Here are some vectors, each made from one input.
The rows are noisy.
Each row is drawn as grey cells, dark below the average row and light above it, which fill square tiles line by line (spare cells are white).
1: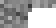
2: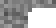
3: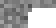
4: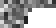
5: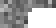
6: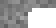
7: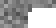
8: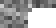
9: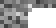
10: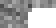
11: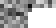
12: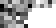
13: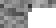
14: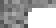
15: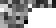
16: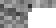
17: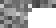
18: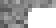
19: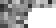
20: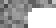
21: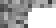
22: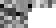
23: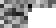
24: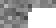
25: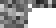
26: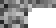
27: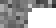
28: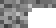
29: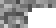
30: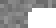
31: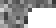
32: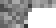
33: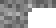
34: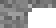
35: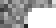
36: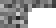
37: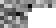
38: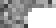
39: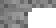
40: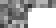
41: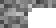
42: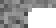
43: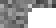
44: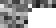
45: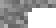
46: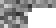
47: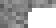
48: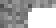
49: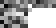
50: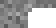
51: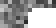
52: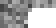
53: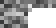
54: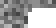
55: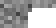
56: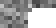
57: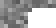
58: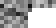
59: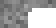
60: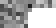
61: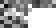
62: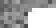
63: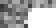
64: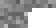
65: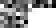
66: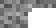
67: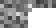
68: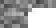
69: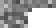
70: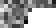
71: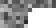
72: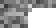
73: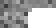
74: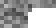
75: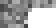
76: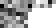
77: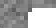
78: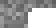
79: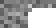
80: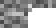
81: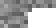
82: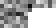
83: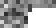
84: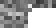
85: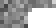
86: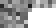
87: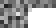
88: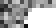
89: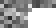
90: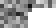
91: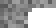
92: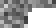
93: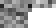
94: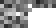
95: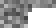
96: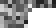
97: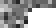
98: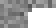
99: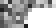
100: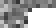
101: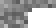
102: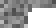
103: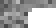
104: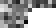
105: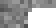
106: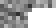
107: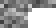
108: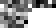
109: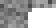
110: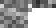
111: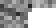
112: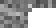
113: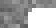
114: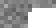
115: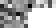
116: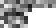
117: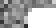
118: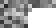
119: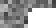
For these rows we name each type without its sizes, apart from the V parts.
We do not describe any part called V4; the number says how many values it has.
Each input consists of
a list of items, each a true/false value and a value of V4.
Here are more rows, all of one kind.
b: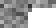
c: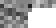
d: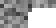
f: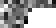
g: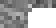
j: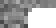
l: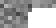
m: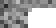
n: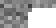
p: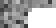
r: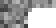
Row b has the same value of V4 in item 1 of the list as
m and p.
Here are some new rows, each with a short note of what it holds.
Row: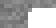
a list of two items
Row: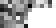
a list of one item
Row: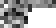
a list of two items
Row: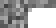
the empty list
